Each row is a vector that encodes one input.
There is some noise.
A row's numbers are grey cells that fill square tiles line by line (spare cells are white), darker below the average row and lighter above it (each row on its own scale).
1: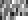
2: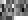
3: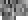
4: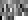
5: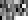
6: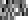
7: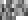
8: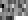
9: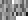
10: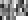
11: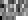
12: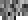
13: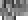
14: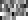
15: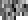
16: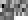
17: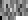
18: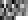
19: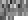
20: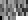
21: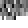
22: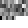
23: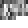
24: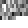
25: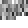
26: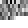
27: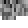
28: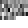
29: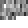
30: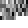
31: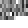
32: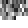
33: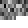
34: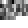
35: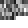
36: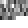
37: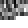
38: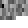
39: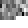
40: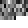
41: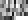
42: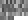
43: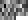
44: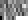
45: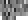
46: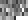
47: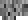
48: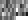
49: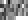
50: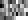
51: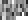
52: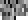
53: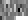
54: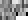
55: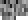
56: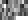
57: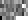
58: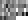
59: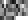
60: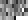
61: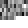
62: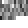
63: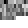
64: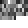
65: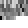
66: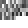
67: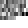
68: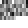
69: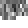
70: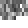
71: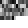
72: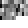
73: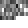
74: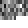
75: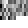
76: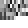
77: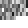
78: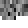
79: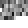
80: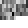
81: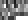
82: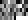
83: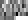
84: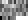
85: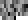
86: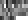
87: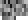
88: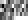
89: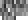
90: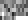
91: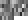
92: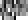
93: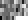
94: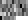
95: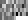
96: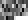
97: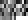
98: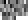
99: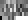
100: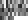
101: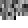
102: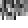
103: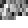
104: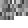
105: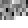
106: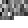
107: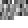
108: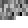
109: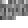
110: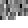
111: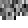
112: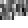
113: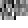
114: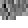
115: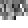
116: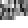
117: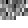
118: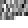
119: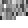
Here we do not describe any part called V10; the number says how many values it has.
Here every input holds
either one of 5 labels, or a true/false value and a value of V10.
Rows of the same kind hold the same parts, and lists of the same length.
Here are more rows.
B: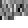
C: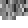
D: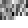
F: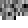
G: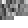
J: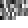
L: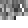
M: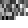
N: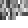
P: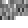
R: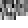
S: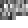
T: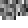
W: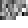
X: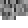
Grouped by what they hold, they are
B, D, G, J, M, N, P, S, W
C, F, L, R, T, X

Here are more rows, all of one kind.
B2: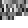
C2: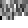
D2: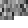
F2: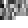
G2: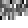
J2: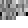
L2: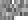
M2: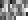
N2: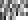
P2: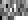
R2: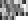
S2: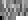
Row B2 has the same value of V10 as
C2 and P2.
